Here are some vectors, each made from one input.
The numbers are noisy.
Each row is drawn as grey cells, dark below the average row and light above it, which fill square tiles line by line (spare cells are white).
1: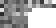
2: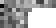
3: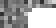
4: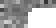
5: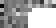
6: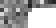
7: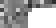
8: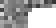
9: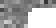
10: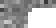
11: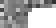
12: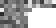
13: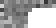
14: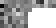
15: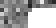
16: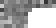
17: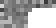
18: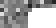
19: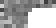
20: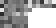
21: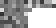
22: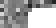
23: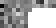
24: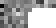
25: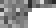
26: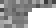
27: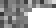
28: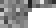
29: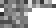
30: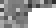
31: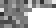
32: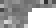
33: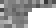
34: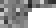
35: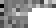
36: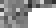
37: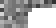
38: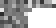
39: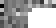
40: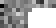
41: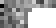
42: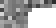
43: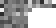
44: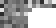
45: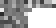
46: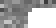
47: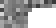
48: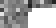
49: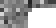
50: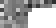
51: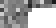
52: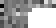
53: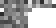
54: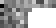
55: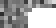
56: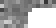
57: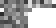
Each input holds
either a point on a 5-point line, or a point on a 7-point line.
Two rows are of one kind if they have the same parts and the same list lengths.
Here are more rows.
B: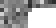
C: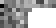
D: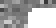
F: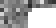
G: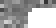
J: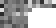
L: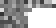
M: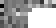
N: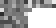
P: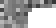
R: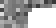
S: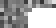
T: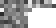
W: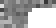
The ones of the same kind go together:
B, D, F, G, P, R, W
C, J, L, M, N, S, T

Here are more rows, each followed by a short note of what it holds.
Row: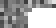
a point on a 7-point line
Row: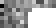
a point on a 7-point line
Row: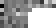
a point on a 7-point line
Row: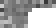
a point on a 5-point line
